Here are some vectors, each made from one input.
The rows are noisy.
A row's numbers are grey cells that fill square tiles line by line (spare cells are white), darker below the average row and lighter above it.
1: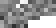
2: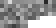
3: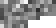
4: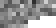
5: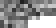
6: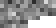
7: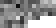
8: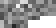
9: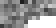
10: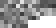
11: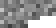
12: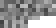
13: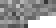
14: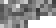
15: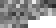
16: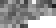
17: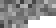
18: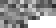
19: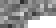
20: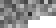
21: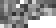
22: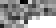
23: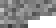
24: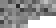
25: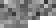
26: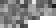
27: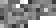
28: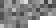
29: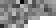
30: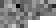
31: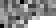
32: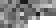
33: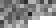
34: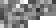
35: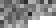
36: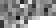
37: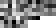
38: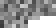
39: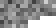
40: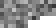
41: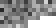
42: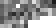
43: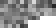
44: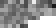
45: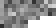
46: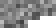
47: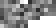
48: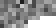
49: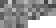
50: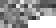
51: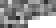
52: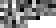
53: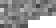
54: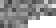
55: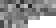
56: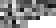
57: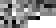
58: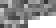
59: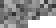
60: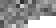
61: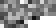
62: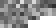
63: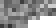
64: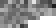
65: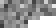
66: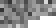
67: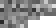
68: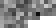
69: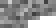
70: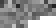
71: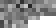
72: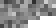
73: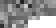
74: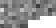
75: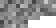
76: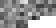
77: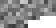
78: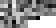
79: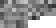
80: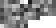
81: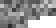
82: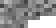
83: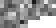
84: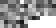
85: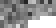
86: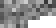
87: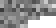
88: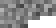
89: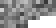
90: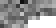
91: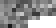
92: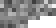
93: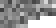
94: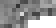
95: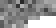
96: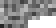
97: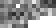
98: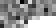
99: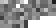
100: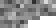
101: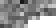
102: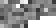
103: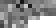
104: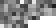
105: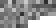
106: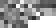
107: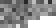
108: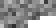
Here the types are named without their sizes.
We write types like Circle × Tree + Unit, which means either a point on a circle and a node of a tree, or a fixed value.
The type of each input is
List(Line).
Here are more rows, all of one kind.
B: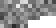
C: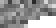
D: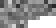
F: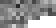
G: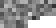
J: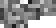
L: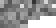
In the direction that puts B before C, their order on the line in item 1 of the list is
J, B, G, D, F, C, L.
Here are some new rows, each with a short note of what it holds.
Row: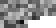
a list of three items
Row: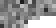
a list of three items
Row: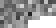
a list of one item
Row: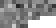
a list of two items
